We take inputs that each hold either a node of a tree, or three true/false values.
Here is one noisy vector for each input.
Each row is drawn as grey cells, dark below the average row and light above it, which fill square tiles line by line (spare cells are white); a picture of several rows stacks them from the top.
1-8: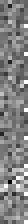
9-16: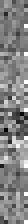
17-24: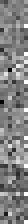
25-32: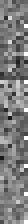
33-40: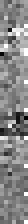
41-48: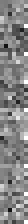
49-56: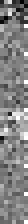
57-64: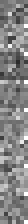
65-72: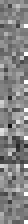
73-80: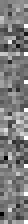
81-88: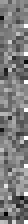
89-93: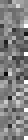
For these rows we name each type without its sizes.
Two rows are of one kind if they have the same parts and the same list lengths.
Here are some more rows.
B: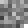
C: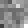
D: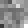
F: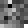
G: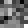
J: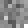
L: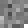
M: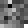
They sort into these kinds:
B, C, D, F, J, L, M
G

